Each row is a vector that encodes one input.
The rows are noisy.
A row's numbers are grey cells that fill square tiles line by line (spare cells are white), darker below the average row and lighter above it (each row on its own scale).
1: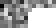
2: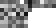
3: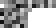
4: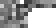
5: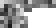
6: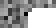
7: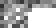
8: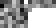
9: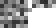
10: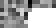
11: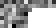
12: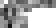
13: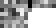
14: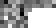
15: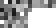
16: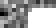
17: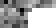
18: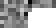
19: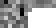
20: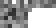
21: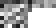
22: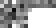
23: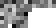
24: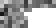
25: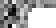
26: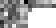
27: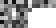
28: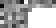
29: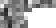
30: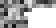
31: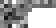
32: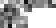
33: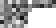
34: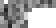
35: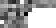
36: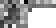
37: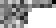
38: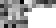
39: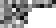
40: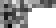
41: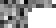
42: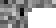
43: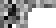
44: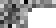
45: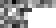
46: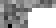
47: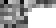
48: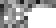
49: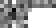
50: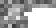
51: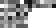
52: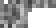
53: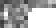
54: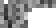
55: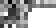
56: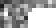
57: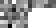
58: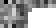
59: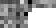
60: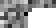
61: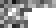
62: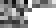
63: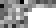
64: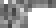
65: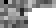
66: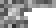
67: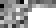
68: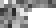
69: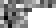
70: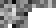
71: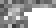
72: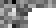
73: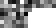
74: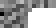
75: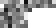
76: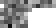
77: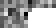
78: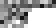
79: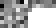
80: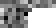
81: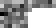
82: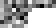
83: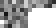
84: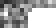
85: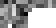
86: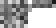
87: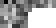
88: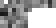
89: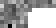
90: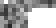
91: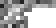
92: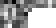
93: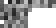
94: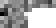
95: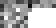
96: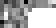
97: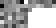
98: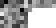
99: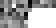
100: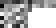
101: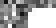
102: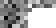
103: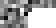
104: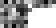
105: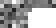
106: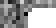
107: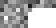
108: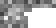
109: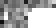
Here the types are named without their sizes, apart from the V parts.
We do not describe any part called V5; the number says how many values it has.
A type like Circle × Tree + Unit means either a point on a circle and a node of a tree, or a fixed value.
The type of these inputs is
List(Bool × V5).
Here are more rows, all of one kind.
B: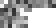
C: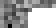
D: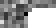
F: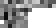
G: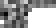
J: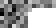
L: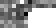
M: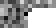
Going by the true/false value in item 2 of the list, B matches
C and M.
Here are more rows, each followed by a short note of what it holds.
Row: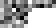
the empty list
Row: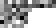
the empty list
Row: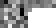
a list of one item
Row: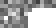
a list of one item
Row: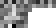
a list of one item
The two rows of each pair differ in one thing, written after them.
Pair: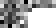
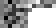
the true/false value in item 2 of the list
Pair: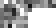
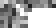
the value of V5 in item 2 of the list
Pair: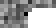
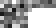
the true/false value in item 1 of the list
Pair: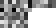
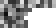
the value of V5 in item 1 of the list
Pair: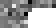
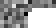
the value of V5 in item 2 of the list
